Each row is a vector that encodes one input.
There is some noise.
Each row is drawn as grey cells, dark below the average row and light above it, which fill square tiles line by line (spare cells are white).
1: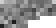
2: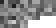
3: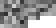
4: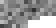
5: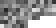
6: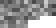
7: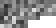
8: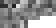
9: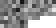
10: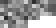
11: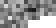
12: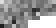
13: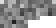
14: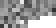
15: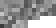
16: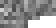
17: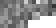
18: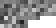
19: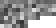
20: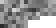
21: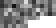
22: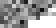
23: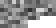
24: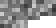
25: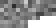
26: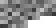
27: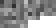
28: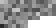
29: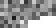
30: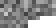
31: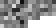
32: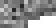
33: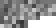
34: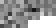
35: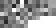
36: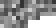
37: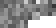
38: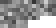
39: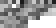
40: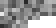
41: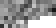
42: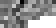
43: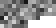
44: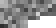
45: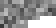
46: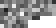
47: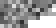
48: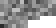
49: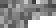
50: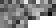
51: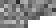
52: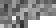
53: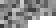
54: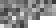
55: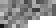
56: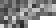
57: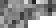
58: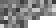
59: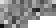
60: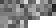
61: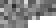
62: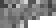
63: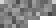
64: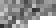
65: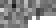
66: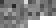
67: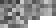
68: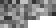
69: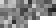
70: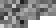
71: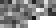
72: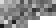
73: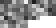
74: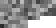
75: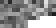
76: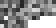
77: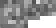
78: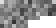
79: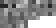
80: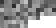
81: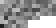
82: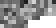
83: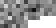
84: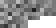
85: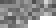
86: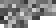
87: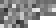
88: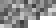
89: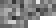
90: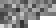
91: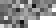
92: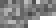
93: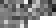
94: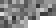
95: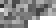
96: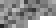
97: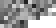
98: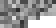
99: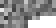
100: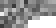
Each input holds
either a point on a 6-point circle, or a fixed value, or a point on a 5-point line and a point on a 6-point line, or a node of a 9-node tree.
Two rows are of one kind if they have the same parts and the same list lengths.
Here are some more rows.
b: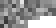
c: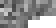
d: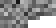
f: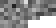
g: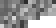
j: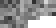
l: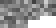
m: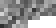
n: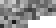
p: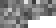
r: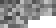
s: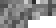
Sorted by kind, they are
b, m, n
c, d, f, p, s
g
j, l, r

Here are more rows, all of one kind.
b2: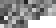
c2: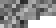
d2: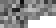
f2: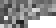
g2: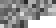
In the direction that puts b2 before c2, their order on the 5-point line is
f2, b2, c2, g2, d2.
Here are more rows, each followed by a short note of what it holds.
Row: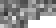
a point on a 5-point line and a point on a 6-point line
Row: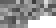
a fixed value
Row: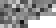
a point on a 5-point line and a point on a 6-point line
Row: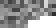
a fixed value
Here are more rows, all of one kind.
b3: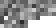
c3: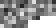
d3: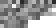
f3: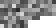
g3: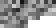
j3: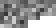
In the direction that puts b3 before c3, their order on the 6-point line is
d3, f3, g3, b3, j3, c3.
